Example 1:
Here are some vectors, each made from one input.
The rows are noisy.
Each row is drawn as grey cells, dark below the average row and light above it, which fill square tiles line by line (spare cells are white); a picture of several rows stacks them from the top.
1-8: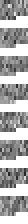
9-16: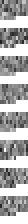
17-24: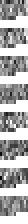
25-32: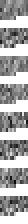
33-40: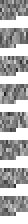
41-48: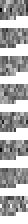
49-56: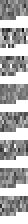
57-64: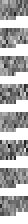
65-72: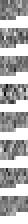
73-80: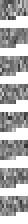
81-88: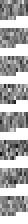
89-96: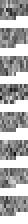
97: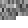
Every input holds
a list of up to two points on a 6-point line.
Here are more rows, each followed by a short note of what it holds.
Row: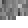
a list of two items
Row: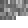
a list of two items
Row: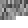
a list of two items
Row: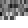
the empty list
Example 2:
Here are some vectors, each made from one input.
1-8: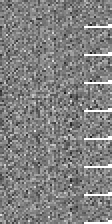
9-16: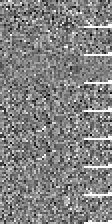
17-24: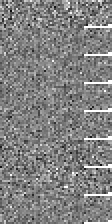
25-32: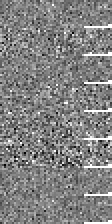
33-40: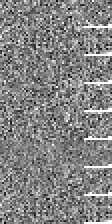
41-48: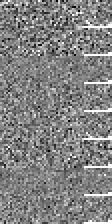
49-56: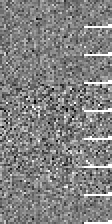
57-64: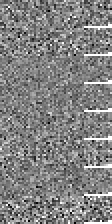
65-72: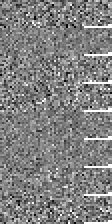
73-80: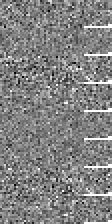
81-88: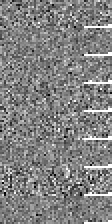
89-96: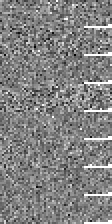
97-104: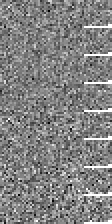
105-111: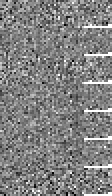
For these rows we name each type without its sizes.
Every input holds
either a point on a circle, or a fixed value, or a node of a tree.
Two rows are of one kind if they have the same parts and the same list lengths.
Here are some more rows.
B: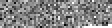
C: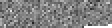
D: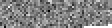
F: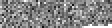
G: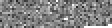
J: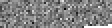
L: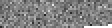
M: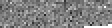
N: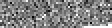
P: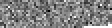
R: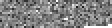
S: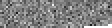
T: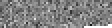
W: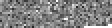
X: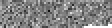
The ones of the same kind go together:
B, D, F, N, P, X
C, J, L, M, S, T
G, R, W

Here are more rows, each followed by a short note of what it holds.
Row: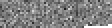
a point on a circle
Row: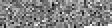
a node of a tree
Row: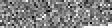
a node of a tree
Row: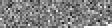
a point on a circle
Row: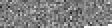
a point on a circle
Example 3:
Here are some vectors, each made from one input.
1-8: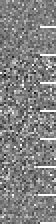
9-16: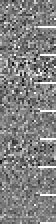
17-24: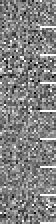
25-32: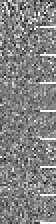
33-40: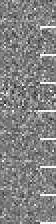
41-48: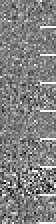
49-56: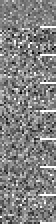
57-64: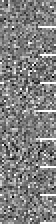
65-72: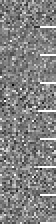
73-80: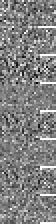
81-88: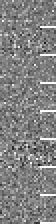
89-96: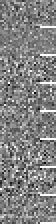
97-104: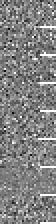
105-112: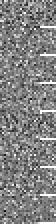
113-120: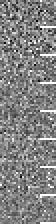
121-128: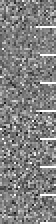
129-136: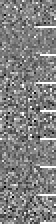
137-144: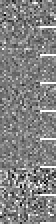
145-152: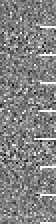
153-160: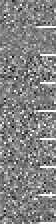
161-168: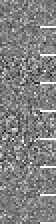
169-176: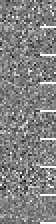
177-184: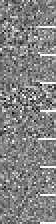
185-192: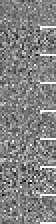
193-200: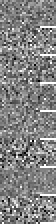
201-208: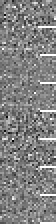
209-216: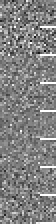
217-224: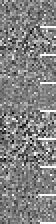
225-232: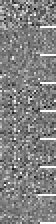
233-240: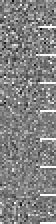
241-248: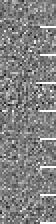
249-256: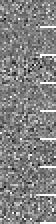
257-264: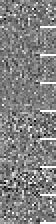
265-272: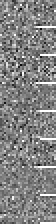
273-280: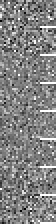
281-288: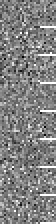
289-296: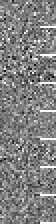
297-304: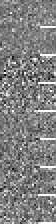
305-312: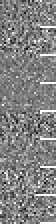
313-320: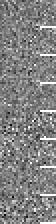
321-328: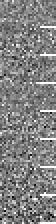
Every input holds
either a point on an 18-point circle, or a node of a 20-node tree.
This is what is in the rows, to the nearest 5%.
About 45% of them hold a point on an 18-point circle. The rest hold a node of a 20-node tree.
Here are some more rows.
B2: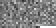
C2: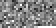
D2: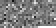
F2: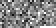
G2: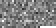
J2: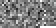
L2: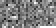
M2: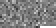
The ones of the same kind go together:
B2, G2, J2, M2
C2, D2, F2, L2

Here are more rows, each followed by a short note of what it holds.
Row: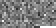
a node of a 20-node tree
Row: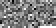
a point on an 18-point circle
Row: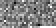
a point on an 18-point circle
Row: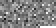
a point on an 18-point circle
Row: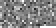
a point on an 18-point circle
